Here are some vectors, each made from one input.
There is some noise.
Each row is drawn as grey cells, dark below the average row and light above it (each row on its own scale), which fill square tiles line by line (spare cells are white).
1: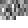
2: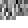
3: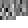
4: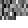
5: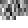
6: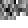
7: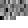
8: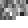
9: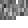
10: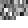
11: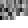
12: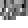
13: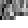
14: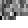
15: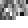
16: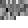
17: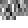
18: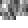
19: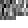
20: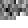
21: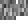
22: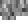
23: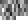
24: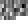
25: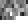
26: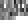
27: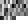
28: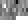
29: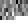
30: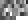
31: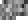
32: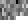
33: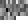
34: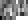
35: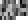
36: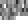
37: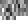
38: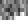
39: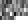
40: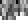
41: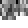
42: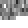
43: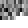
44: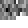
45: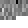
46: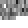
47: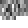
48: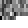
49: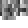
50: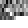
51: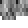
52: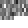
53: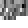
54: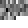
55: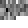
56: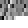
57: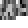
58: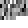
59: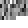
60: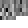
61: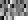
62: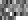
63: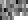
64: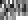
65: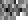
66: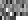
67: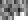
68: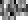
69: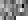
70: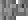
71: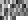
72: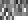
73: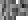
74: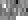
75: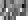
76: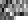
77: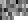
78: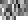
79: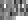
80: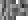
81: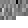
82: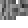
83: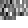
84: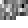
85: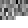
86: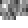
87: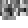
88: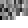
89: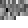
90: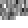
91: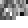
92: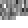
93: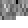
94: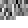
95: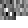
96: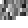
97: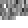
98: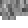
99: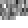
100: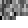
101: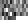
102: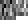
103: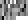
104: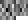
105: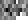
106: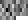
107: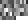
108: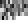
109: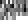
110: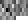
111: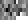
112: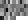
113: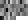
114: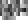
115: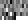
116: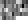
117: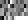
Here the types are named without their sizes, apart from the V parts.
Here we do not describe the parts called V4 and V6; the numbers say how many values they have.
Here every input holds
a true/false value and a value of V6, together with either a point on a line, or a value of V4.
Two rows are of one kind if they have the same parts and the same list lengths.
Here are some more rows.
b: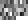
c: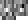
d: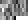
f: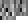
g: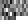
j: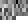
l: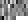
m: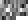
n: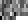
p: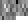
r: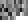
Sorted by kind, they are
b, c, g, m, n
d, f, j, l, p, r

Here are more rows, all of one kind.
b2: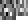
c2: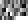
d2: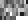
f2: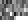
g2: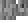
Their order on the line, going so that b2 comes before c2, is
f2, b2, d2, g2, c2.
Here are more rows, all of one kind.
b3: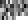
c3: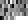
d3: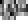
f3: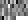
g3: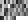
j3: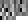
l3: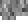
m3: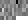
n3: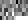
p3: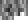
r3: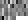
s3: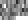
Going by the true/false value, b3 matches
d3, l3 and p3.
